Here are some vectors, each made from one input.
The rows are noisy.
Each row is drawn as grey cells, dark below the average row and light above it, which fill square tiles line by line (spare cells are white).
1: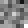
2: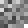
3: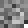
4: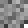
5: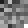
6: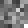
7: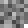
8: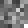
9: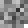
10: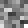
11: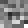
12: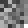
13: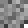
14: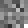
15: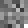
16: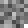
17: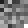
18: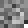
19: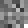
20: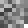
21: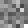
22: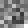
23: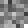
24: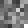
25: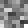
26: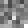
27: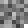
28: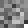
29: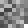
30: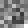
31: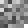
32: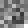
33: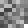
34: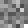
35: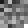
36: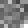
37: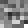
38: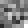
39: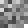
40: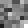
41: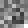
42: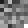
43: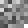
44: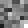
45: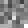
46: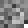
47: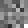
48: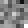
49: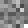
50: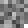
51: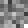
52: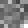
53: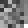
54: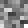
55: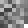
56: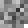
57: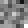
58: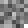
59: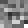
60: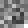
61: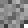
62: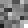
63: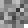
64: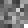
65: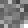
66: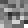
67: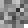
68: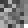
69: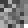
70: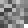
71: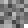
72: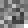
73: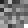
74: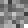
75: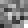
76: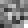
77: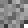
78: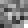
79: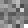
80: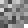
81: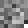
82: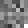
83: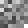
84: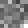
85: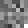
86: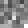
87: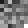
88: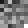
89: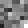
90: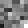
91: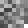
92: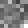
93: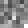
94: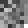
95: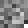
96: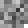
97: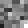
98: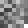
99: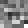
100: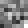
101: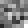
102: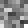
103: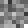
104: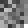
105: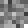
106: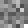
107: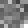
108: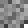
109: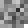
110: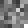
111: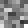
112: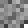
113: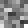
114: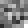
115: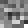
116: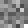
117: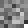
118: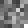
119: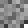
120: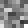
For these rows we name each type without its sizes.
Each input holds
either a label, or four true/false values.
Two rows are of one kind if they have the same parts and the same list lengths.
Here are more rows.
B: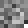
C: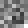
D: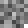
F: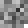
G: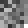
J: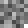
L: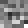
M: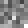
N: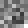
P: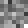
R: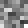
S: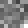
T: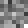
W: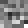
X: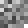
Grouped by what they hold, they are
B, C, F, G, L, N, R, S, W, X
D, J, M, P, T

